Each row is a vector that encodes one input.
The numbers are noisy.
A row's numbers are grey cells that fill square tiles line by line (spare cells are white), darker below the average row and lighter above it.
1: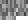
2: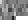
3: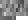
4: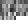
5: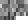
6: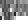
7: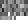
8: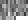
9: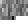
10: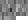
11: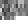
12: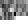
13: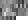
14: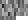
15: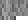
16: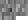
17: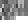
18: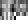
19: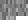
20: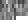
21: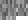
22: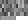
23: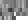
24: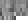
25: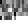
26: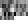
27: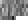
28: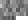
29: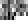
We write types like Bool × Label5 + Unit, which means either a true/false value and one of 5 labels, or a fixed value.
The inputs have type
Line7.
